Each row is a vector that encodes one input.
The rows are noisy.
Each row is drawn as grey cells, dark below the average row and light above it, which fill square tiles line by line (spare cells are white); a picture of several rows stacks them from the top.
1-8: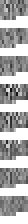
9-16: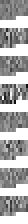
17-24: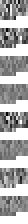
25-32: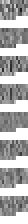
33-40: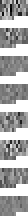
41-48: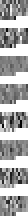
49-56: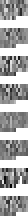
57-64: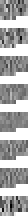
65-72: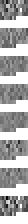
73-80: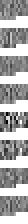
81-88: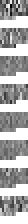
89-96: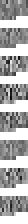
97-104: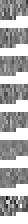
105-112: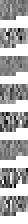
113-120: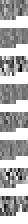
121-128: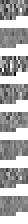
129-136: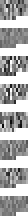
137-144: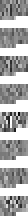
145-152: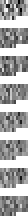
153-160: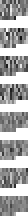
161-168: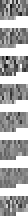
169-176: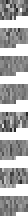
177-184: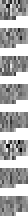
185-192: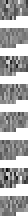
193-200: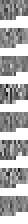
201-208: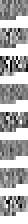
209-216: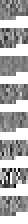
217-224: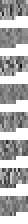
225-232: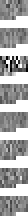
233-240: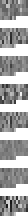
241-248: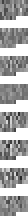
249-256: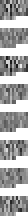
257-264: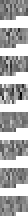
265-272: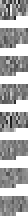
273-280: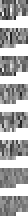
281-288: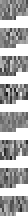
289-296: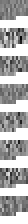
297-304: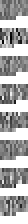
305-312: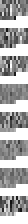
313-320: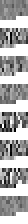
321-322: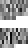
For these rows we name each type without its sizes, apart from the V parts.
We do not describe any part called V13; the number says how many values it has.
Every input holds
a true/false value, together with either a point on a line, or a list of values of V13.
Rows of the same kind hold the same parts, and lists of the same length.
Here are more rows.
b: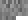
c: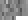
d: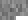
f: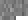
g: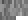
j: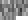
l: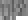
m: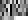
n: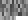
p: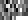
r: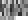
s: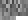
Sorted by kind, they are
b, c, f, p
d, j, r
g, m
l, n, s

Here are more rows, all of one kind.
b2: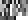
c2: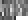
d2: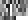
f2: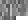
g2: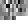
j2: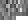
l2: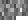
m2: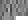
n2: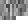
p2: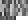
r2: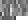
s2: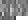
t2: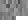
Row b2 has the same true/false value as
g2, m2, p2 and t2.
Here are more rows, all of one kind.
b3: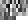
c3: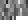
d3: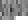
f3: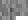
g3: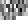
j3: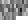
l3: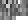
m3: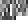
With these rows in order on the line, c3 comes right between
f3 and l3.
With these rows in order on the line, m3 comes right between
b3 and d3.
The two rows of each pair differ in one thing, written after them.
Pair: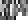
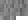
the true/false value
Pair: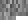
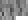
the true/false value
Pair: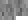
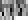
the value of V13 in item 1 of the list
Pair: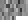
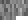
the value of V13 in item 2 of the list
